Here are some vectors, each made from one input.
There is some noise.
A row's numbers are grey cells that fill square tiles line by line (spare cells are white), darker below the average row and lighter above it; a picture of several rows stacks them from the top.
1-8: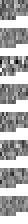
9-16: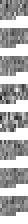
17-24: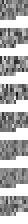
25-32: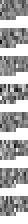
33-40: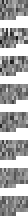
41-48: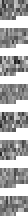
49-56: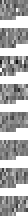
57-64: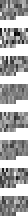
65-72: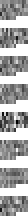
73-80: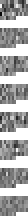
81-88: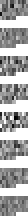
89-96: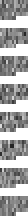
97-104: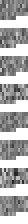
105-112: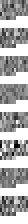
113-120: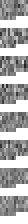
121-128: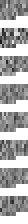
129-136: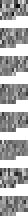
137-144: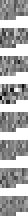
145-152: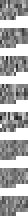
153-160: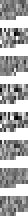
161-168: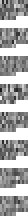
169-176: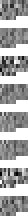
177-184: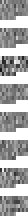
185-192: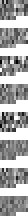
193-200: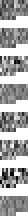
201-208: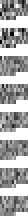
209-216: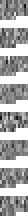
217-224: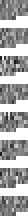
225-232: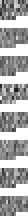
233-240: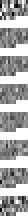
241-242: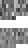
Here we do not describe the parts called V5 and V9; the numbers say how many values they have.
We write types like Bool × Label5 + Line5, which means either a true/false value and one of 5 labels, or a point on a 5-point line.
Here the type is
(Bool × Bool × Bool + Unit) × (Line4 × V9 + List2(V5) × Tree7).
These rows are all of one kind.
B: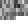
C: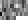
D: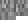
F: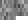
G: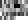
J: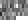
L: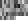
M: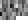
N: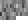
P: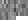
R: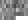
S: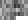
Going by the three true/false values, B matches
F, L and M.
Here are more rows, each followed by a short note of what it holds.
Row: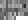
a point on a 4-point line, three true/false values and a value of V9
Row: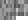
a node of a 7-node tree and three true/false values, together with a list of one item
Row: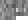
a node of a 7-node tree and three true/false values, together with a list of two items
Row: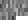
a node of a 7-node tree, together with the empty list
